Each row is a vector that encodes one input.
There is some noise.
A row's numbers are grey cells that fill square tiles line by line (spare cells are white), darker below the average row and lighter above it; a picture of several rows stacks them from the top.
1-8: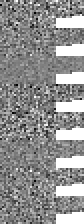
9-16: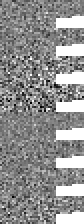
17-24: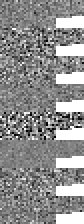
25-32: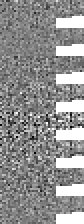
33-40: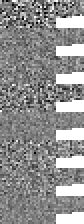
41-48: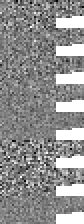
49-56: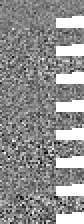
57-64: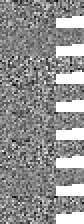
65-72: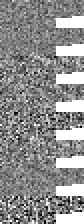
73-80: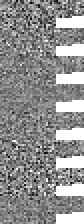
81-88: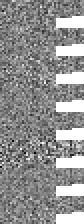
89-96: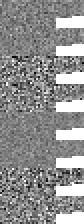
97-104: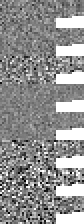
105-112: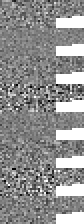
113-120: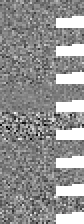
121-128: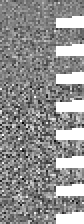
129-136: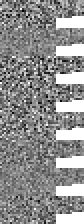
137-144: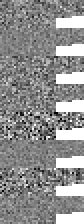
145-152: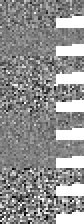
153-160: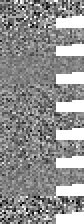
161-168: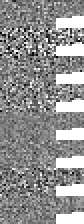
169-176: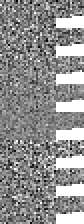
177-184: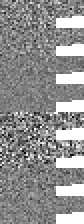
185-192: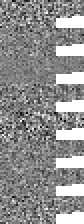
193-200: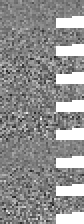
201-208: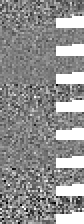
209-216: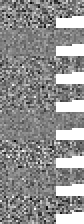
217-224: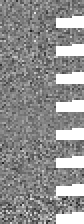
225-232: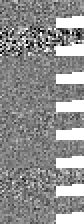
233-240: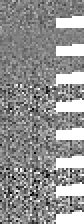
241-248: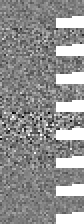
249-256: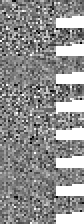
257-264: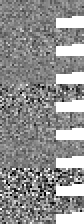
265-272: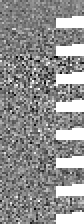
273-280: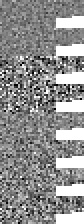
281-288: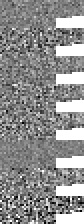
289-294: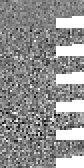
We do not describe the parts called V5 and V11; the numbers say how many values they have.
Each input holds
a node of a 10-node tree, together with either a point on a 15-point line, or a value of V5 and a value of V11.
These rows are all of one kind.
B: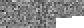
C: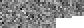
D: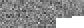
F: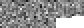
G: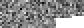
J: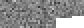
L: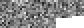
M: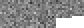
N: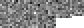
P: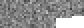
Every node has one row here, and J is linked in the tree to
P.
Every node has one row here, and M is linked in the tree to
F.
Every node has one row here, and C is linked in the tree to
B, N and P.
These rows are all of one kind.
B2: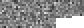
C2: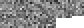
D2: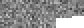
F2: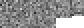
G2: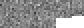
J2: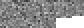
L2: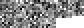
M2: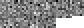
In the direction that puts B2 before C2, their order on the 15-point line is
G2, F2, J2, L2, M2, B2, C2, D2.
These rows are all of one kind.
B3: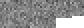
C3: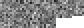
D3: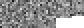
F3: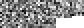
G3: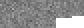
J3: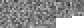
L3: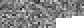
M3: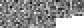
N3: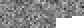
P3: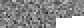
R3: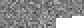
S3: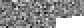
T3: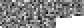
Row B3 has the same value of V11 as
C3 and L3.
